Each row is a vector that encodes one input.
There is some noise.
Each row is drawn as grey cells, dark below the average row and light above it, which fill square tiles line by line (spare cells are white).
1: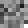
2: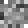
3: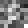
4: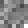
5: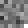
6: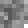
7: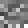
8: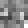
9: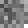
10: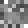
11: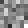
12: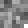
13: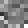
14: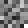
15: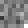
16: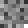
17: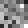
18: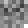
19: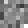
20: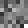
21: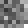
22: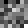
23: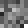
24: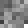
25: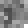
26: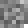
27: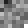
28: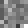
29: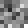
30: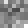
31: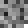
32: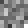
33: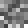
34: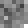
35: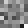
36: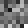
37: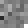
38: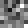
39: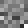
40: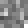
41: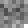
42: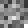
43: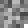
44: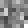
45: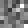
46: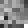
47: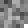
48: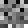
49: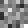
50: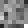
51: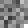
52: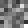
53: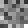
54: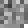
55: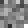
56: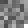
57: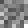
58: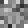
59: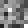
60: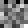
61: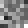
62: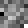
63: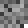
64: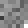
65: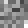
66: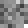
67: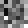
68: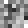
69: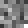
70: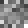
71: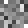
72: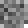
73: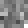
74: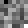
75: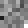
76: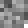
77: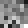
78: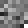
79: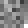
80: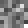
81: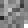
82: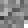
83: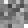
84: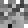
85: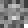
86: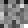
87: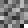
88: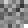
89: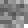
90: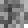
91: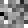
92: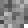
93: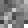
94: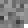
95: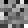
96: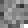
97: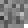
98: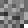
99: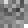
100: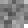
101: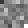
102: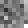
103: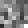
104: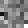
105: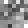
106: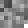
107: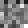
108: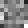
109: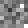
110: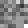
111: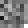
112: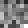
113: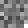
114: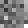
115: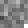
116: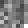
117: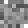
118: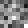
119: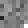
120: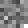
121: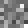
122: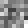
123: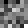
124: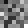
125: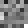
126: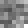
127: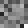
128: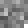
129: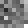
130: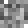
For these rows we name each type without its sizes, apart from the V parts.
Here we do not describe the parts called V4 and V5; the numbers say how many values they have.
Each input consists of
either a point on a line and a value of V4, or a true/false value and a value of V5.
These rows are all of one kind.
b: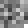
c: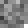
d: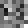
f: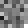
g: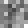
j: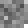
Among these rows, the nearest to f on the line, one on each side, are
g and j.
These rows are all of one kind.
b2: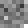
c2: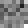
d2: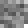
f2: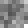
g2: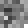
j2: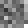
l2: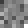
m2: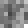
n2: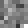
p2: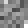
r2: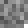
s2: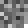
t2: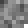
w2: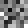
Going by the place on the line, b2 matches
g2, n2, p2 and w2.
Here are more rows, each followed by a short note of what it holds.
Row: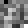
a true/false value and a value of V5
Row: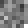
a point on a line and a value of V4
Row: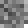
a point on a line and a value of V4
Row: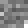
a point on a line and a value of V4
